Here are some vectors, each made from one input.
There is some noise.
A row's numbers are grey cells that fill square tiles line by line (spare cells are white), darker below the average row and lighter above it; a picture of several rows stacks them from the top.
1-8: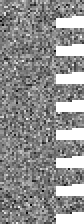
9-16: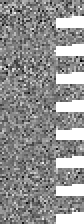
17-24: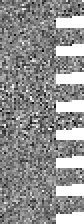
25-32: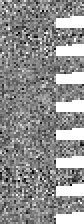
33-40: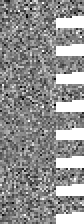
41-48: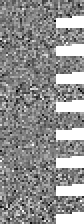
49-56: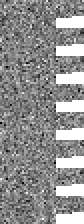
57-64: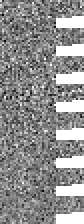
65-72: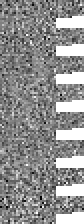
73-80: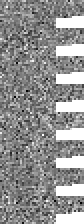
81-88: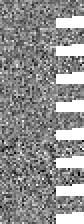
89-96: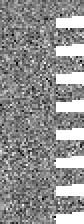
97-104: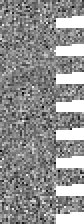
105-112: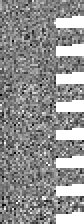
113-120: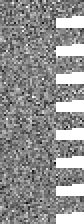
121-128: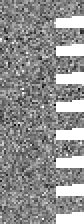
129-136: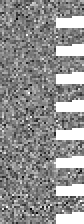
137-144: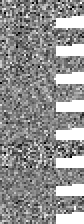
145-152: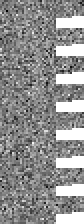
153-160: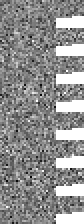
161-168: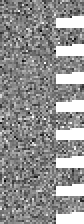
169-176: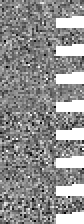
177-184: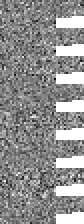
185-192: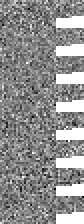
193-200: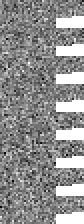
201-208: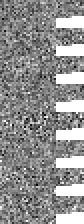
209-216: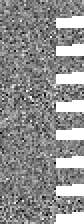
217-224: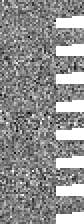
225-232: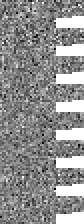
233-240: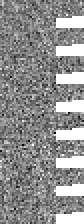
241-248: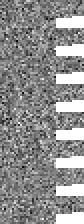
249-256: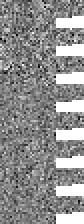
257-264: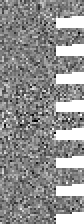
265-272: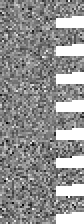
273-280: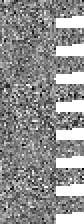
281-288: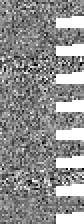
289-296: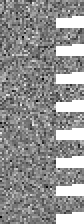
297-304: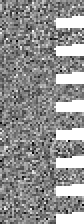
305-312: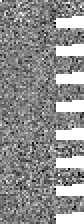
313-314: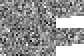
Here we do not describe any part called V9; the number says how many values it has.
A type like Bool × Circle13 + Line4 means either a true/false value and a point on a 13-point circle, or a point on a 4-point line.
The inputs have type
Bool × Line15 × V9.
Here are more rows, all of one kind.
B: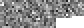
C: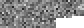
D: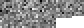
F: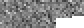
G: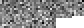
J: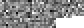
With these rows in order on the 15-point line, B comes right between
D and J.
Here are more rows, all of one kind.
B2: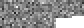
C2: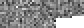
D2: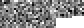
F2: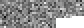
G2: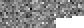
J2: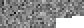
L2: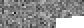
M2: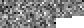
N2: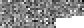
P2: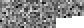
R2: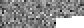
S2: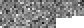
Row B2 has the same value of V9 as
J2, L2, M2 and R2.
